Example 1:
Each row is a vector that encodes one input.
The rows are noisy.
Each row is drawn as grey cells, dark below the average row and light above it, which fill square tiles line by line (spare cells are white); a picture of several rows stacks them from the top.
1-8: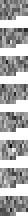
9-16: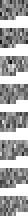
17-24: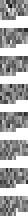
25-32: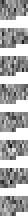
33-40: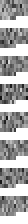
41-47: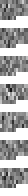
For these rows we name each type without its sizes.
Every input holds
a node of a tree.
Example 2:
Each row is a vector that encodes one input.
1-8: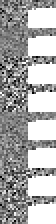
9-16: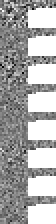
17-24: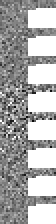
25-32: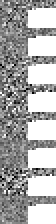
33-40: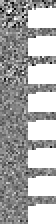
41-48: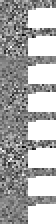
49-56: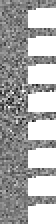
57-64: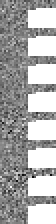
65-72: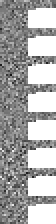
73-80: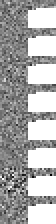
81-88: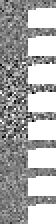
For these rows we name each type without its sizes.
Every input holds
a node of a tree.
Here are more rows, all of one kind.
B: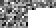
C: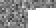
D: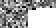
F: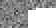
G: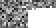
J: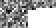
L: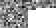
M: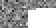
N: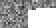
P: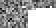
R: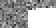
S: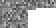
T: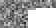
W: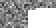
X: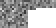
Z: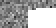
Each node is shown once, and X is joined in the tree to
J and S.
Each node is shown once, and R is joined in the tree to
F and J.
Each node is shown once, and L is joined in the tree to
D and N.
